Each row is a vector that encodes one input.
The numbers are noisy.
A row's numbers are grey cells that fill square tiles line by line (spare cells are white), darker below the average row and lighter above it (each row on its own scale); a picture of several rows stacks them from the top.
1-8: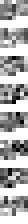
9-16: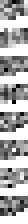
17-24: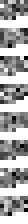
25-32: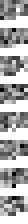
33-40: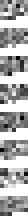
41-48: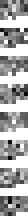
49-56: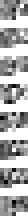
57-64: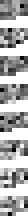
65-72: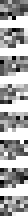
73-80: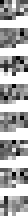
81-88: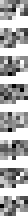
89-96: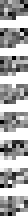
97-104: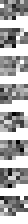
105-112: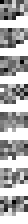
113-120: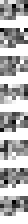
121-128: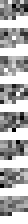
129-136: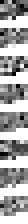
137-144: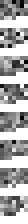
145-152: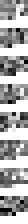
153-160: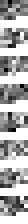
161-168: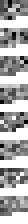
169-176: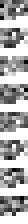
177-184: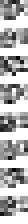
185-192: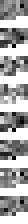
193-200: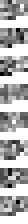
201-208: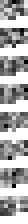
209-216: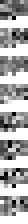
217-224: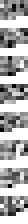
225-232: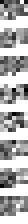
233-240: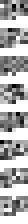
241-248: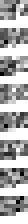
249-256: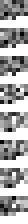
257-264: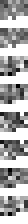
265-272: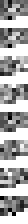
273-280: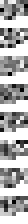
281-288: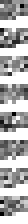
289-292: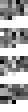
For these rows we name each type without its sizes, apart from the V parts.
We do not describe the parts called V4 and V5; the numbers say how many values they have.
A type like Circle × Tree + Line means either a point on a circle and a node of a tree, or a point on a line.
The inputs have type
Label × Label × V4 + V5.
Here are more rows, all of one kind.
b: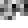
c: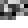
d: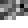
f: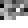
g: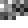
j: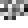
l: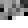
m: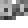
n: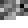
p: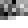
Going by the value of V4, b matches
g, j and m.
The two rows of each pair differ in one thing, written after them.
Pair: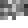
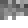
one of the two labels
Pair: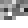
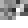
one of the two labels
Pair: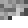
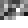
the value of V4
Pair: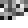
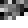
one of the two labels
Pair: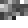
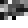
the value of V4
